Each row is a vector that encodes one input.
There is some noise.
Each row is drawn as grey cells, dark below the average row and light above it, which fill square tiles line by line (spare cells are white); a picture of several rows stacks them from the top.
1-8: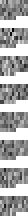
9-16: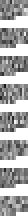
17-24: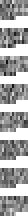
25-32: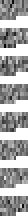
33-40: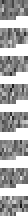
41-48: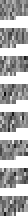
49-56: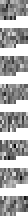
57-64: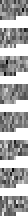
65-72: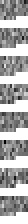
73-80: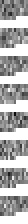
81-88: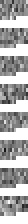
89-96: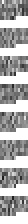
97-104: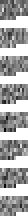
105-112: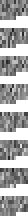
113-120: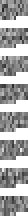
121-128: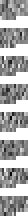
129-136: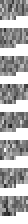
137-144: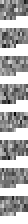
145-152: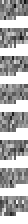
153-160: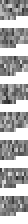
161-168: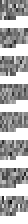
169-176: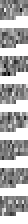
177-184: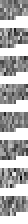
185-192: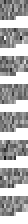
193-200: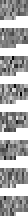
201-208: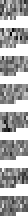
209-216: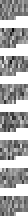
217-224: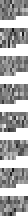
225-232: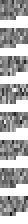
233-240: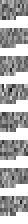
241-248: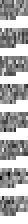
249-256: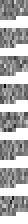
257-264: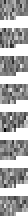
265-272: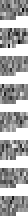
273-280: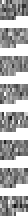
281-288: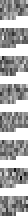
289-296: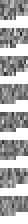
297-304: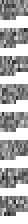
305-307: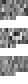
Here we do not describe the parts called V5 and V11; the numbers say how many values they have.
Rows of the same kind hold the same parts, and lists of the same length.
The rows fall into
3 kinds.
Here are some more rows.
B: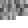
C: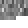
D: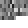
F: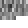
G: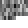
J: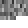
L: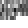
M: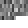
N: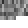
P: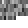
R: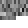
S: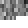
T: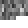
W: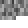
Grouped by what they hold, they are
B, F
C, D, J, M, N, T, W
G, L, P, R, S

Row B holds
a true/false value and a value of V5.
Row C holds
a point on a 10-point line and a true/false value.
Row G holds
a value of V11.
